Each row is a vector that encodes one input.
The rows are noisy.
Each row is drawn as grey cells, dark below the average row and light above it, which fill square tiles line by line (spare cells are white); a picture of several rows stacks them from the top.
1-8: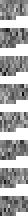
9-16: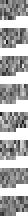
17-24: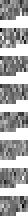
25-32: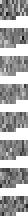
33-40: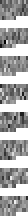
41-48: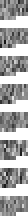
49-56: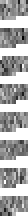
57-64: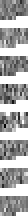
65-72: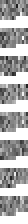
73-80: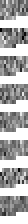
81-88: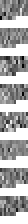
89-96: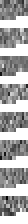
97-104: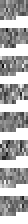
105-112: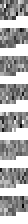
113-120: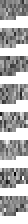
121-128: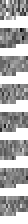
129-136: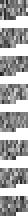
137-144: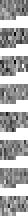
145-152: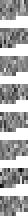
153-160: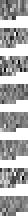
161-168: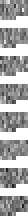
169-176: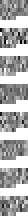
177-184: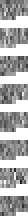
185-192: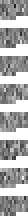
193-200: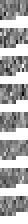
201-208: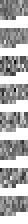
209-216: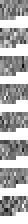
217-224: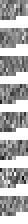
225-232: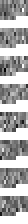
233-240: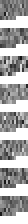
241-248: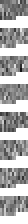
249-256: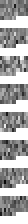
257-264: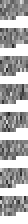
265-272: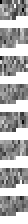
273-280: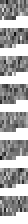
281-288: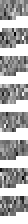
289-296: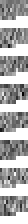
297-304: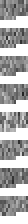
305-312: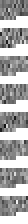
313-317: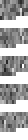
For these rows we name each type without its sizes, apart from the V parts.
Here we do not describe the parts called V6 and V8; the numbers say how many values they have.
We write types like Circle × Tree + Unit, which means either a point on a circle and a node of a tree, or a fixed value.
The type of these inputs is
(Bool × V6 + Line × Tree) × V8.
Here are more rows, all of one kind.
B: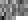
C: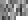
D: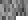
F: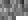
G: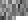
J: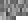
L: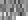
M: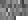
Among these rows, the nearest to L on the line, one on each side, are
G and M.
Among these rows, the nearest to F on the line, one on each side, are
B and D.
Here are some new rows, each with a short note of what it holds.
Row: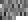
a true/false value, a value of V6 and a value of V8
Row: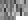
a true/false value, a value of V6 and a value of V8
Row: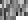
a true/false value, a value of V6 and a value of V8
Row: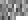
a point on a line, a node of a tree and a value of V8
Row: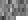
a point on a line, a node of a tree and a value of V8
